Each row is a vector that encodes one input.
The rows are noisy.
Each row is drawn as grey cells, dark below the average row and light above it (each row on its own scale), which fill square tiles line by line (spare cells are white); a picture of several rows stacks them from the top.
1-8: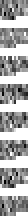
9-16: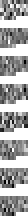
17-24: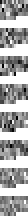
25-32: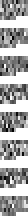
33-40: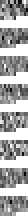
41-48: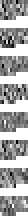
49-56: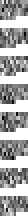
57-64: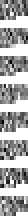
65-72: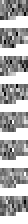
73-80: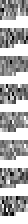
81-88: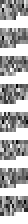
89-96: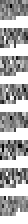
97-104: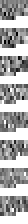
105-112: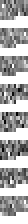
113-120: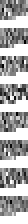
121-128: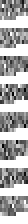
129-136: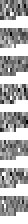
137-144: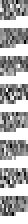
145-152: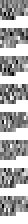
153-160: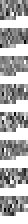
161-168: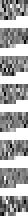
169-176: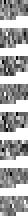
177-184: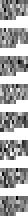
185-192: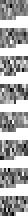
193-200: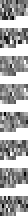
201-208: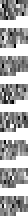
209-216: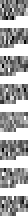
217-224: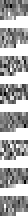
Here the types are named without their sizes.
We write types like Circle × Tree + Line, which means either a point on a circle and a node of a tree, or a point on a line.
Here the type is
(Bool × Bool × Bool + Unit) × Label + Circle.
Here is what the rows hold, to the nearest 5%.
About 35% of them hold a point on a circle. The rest hold a label, together with either a fixed value, or three true/false values.
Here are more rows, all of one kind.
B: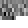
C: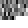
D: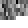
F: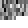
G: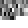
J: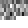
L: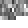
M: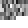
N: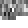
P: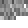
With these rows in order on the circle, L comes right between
N and P.
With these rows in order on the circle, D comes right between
C and F.
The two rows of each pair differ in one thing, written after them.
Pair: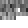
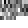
the label
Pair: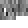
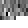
one of the three true/false values
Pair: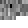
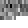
one of the three true/false values
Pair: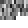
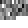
the label
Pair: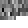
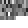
the label
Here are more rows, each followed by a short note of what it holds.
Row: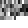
a label and three true/false values
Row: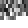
a label
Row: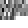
a label and three true/false values
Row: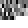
a point on a circle
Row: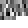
a label
